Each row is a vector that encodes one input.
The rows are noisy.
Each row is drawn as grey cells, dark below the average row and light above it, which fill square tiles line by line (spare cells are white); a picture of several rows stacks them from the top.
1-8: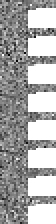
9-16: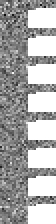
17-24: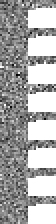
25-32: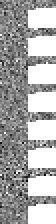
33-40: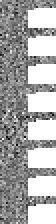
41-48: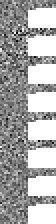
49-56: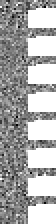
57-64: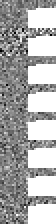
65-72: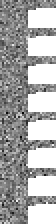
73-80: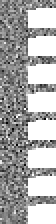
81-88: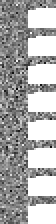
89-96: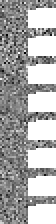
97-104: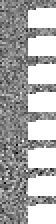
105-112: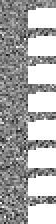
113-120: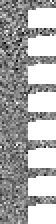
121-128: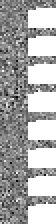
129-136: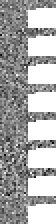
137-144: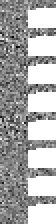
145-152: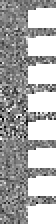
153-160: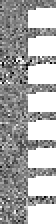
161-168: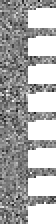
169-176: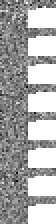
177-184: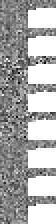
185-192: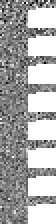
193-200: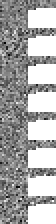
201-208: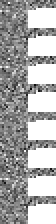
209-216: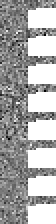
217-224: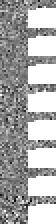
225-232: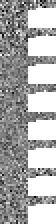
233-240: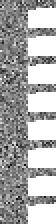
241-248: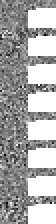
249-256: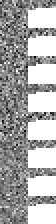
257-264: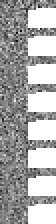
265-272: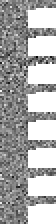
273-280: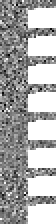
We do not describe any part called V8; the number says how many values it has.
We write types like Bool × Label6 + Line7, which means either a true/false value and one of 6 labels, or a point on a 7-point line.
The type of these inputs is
List2(Bool × V8) × Tree9.
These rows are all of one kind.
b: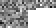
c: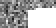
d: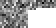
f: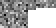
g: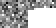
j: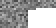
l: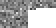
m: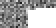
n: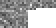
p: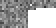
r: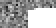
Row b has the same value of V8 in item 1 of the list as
f, g and n.
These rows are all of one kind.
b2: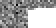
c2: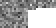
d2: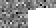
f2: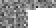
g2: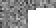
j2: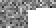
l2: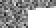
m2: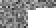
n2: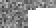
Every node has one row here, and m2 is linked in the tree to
f2.
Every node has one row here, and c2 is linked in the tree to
g2, j2, l2 and n2.
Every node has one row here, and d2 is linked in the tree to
n2.
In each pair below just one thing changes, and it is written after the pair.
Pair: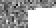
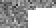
the value of V8 in item 2 of the list
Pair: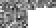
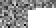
the node of the tree
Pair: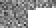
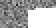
the true/false value in item 1 of the list
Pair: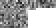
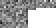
the node of the tree
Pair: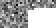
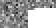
the value of V8 in item 1 of the list
